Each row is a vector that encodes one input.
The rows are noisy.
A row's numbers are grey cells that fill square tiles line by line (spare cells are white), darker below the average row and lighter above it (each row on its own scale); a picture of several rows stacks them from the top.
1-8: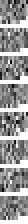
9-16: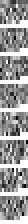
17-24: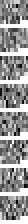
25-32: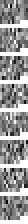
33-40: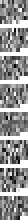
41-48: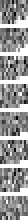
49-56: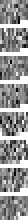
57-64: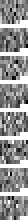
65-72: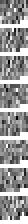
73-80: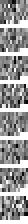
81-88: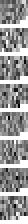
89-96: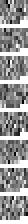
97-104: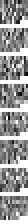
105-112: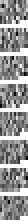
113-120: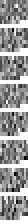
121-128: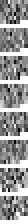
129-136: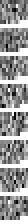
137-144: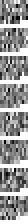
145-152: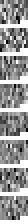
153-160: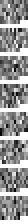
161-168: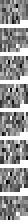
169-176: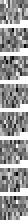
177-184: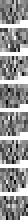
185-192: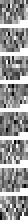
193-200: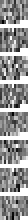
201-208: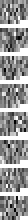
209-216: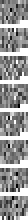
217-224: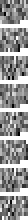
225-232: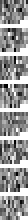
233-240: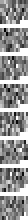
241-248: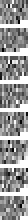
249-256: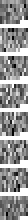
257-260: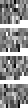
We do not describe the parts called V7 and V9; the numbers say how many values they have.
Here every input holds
either one of 6 labels and a value of V7, or a true/false value and a value of V9.
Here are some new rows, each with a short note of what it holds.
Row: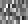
a true/false value and a value of V9
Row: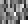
one of 6 labels and a value of V7
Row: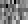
one of 6 labels and a value of V7
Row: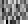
one of 6 labels and a value of V7
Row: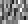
one of 6 labels and a value of V7
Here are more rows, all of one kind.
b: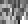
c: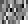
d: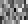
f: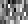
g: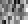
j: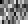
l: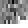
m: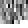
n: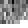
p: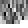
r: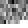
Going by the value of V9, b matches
m, n and r.
